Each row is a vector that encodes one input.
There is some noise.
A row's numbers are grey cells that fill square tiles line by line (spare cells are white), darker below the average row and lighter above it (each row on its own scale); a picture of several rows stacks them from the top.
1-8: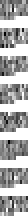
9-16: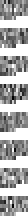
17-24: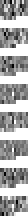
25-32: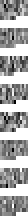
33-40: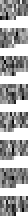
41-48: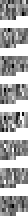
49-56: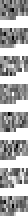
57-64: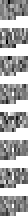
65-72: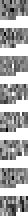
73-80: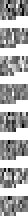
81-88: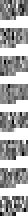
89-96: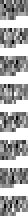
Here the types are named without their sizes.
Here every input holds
a point on a line, together with either a point on a circle, or a point on a line.
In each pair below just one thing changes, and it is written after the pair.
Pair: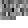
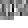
the place on the line
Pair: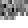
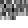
the place on the line
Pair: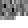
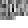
the place on the circle
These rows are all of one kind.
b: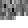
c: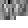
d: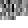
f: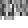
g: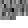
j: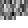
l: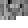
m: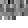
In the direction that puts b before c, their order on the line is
d, g, b, f, j, c, l, m.
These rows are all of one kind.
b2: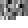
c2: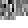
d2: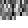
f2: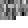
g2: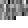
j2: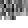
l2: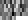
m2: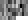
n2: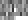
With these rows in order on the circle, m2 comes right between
b2 and l2.
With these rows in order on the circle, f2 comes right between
d2 and g2.
